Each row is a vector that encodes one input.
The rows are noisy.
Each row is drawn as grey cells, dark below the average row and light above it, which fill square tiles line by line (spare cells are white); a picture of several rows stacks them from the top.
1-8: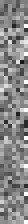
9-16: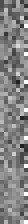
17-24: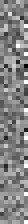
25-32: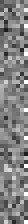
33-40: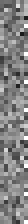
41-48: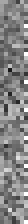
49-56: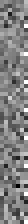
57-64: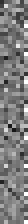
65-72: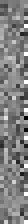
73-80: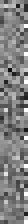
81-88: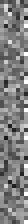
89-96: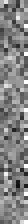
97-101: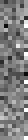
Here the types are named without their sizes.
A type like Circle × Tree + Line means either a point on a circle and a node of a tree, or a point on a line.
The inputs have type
Circle + Tree.
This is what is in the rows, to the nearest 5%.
About 35% of them hold a point on a circle. The rest hold a node of a tree.
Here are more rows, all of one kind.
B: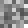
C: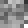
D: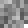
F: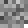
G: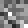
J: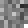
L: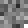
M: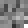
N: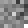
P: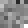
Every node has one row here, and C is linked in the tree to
D and F.
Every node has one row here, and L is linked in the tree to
M.
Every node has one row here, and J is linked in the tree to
N.
